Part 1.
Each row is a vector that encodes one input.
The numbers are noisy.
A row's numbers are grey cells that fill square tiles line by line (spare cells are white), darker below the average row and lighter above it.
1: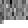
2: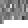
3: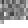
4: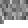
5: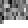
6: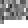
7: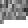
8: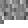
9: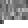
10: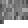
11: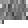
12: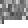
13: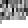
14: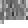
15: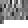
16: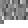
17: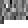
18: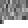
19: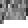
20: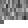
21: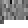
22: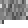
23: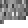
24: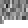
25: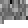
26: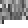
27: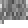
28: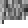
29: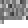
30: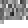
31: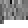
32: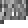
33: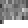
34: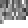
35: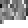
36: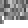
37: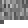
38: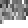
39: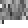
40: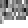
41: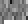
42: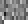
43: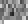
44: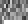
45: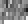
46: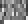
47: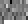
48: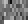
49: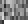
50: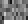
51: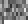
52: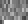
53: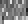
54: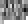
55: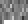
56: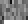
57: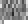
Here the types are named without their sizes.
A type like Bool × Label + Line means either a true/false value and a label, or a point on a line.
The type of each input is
Bool × Line.
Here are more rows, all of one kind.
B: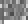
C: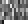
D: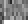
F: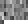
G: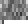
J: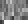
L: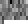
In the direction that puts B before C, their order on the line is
B, G, L, D, C, J, F.
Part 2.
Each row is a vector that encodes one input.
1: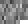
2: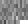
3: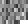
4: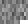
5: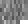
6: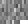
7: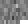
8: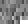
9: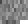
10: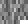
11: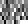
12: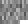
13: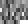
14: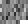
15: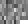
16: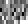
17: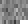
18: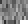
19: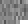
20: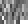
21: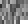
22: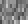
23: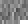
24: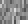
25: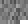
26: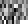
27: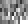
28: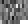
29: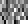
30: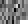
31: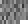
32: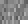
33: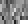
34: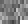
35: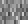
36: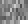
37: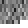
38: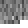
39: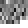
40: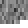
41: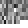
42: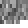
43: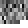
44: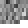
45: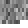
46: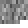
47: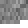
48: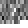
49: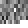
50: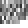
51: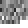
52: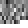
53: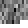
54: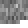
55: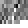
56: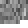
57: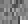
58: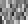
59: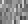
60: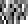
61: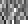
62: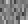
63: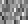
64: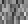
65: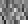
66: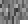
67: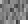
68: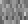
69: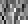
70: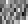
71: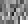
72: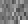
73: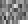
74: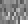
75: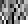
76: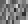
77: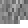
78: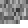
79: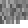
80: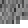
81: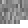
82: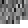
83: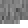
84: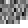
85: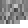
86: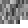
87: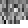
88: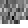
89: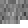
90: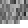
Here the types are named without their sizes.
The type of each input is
Bool × Label.
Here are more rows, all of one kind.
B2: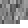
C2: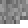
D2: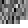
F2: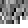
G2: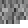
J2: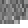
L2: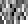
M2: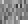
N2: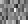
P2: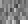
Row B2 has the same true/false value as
C2 and M2.
